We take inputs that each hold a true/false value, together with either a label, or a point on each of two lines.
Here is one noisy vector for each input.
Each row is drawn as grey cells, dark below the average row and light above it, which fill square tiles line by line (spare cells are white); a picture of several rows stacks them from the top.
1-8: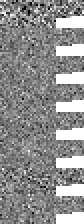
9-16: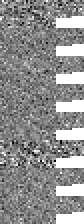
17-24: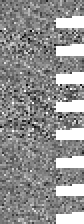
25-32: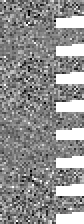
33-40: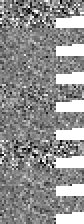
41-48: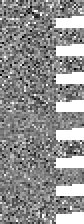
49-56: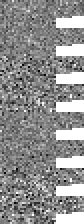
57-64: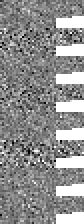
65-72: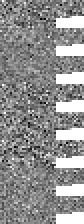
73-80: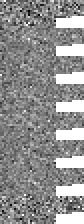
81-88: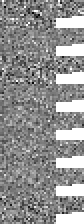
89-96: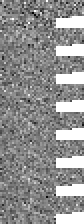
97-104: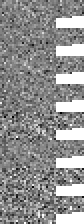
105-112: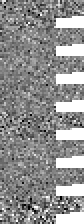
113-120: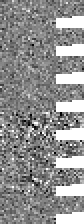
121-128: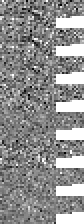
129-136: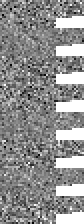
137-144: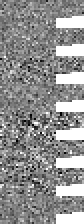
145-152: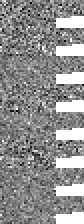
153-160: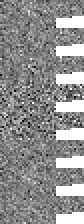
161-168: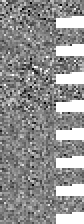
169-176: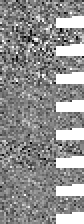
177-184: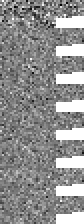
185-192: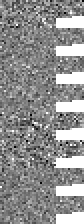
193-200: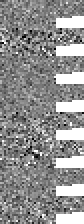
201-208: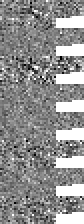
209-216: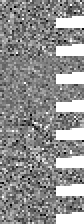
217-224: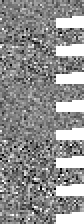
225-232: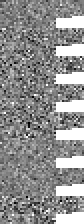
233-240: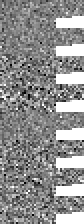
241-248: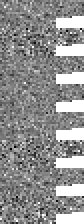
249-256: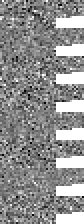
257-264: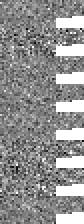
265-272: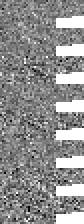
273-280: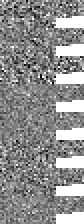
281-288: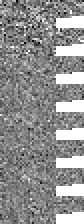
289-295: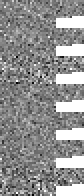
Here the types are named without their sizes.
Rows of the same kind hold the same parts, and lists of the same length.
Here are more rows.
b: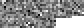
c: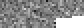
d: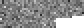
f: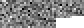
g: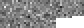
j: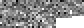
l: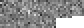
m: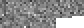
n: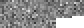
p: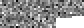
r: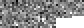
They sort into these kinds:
b, f
c, d, g, j, l, m, n, p, r

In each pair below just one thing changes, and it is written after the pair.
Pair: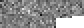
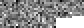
the true/false value
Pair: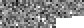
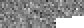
the true/false value
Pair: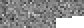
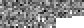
the true/false value
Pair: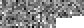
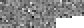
the true/false value
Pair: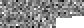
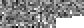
the label
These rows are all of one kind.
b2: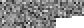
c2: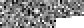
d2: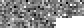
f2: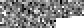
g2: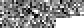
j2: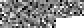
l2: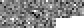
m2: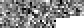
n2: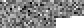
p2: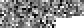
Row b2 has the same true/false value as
d2, l2 and n2.
